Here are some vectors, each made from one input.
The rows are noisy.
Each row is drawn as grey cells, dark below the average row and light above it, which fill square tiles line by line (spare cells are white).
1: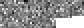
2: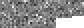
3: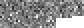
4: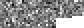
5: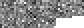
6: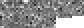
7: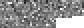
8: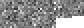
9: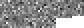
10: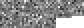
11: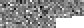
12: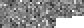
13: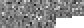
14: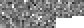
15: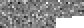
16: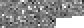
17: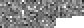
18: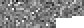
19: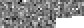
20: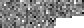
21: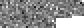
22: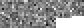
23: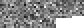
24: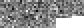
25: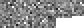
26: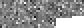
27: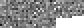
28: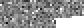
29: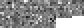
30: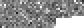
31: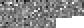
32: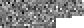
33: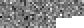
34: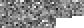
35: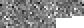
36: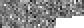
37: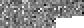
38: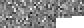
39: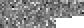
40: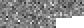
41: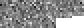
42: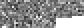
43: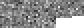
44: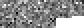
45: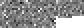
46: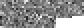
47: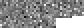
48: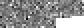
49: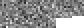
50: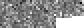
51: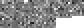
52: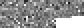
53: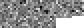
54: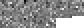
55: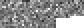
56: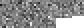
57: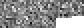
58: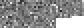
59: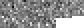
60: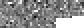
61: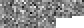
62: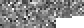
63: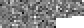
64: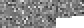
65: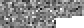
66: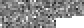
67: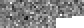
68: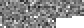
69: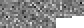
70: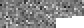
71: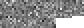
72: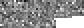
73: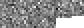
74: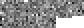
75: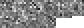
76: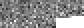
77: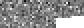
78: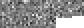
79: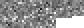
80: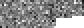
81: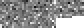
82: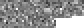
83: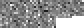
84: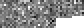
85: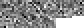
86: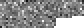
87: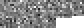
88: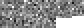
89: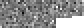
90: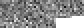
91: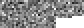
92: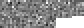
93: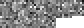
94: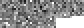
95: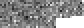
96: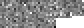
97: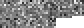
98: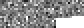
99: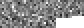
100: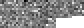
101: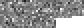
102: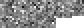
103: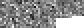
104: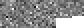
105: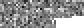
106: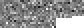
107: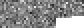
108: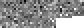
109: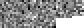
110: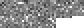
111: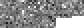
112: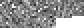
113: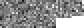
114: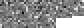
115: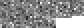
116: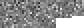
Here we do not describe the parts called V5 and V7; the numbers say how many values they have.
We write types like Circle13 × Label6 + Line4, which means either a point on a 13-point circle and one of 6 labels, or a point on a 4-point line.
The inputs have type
(Line4 + V7) × (Line8 + V5).
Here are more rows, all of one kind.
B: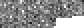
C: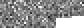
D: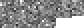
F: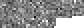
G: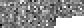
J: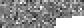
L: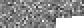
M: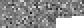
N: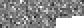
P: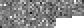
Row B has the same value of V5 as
D and G.
